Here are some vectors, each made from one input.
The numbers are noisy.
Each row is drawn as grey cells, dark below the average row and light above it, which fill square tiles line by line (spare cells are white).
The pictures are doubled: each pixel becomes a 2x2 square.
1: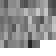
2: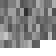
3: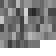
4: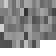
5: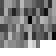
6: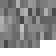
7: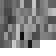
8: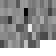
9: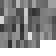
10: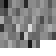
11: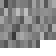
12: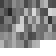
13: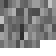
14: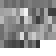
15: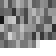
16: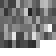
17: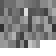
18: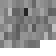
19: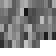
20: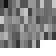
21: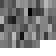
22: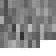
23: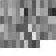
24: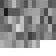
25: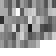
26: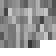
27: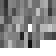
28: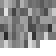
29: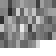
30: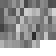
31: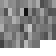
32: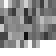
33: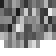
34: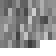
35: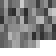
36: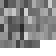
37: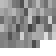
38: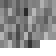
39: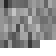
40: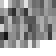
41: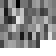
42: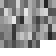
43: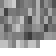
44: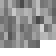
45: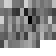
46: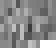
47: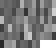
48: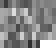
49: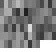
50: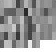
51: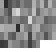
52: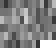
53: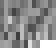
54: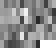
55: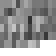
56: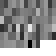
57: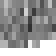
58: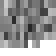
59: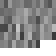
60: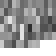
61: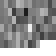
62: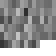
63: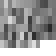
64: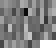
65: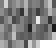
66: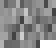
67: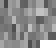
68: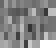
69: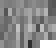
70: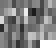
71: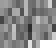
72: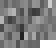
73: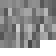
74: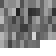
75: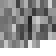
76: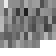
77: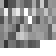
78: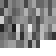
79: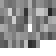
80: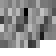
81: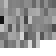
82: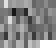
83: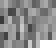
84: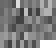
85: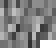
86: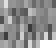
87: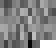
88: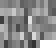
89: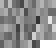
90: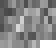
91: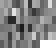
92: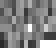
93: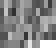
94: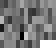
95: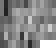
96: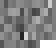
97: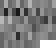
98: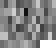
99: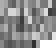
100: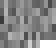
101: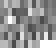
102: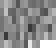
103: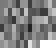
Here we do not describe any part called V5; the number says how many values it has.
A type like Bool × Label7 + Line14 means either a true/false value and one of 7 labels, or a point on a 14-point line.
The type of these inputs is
List2(Line6) × V5.
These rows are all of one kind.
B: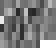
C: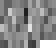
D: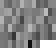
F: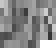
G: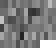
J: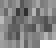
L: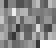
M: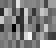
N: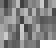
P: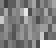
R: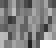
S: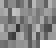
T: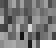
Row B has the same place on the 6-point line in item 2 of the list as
D and F.
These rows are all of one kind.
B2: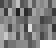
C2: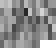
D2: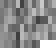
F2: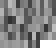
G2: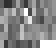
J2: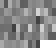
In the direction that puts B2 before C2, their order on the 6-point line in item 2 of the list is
J2, D2, G2, B2, C2, F2.
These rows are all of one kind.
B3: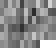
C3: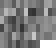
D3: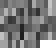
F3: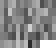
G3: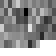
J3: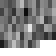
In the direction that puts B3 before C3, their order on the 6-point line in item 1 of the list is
D3, B3, J3, F3, G3, C3.
